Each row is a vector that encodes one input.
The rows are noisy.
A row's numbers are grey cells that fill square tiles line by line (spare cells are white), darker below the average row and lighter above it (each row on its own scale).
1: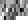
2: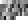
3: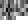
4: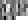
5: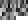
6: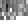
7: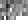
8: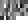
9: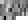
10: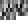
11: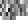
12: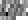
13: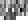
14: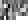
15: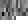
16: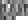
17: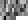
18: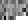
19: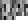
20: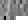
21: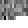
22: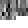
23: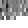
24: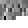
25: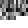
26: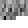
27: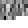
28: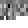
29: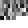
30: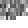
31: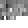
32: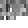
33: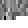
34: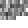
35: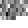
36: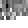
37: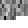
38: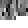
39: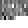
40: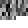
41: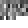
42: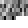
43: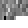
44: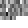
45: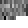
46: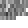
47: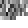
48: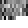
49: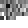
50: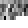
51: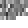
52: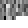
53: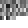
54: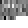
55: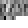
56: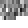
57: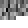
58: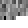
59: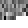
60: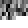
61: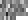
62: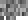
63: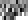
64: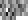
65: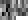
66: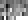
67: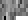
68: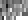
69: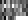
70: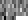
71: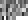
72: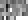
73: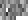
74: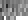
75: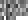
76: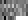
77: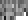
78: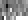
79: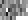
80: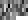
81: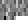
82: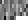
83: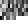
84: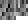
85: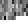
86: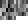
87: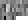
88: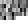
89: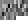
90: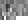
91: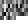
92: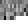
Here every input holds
either a point on a 7-point line, or a point on an 8-point line.
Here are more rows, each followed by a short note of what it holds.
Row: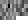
a point on a 7-point line
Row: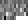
a point on an 8-point line
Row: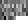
a point on an 8-point line
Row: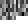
a point on a 7-point line
